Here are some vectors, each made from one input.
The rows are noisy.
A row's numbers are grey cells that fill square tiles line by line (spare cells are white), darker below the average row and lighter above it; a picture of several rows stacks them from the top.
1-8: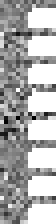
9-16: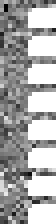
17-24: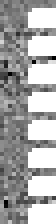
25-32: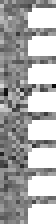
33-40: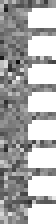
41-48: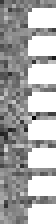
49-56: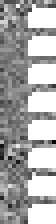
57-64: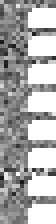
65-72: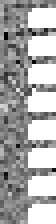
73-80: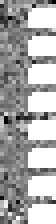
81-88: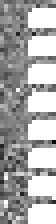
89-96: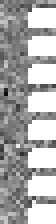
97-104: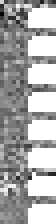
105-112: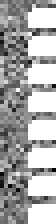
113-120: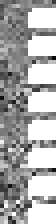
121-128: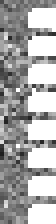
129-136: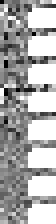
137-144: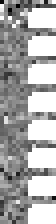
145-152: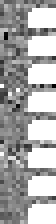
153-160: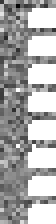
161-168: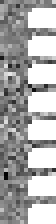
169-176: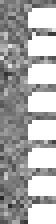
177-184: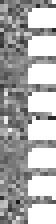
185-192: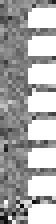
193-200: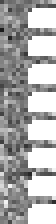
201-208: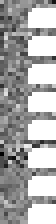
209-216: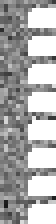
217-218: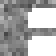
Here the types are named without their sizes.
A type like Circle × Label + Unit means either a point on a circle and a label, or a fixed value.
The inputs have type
Bool × Bool × Bool.
